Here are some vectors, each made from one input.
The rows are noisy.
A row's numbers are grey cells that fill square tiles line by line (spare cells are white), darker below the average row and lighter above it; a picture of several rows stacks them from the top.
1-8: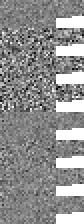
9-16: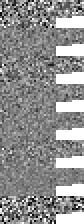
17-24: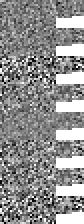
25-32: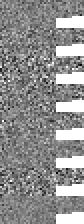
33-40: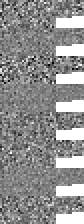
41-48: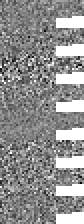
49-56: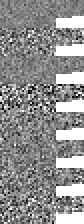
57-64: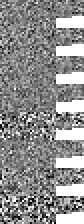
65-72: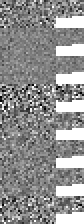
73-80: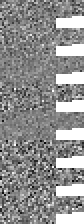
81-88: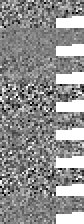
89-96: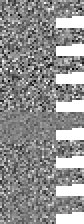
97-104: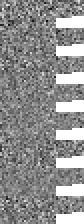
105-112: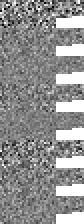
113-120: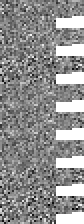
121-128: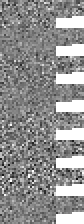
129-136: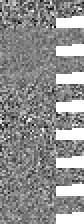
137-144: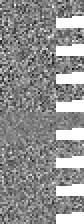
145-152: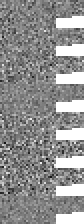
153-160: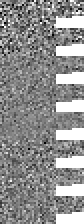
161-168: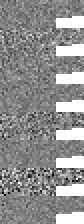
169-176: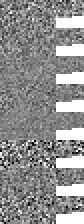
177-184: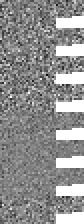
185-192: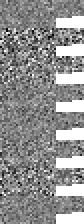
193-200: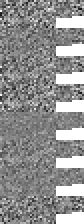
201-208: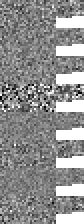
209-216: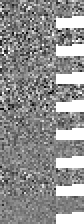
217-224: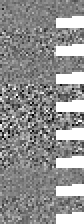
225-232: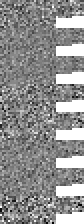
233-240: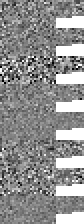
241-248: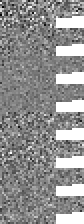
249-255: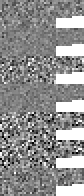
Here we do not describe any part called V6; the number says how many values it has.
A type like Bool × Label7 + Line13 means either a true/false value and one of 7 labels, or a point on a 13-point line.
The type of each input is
(Bool × Bool × Bool + Unit) × V6 + Line10.
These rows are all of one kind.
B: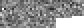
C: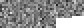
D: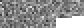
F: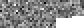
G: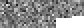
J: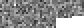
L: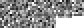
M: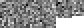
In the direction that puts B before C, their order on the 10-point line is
G, D, B, L, C, M, J, F.
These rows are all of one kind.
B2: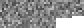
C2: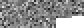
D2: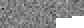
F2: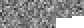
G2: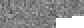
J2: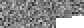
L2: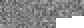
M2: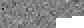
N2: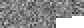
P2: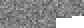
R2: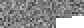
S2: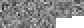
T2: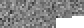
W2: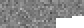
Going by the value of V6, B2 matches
C2, M2 and S2.
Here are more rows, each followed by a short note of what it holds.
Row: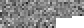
a value of V6
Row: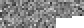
a value of V6
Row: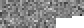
a value of V6
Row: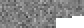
three true/false values and a value of V6
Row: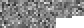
three true/false values and a value of V6
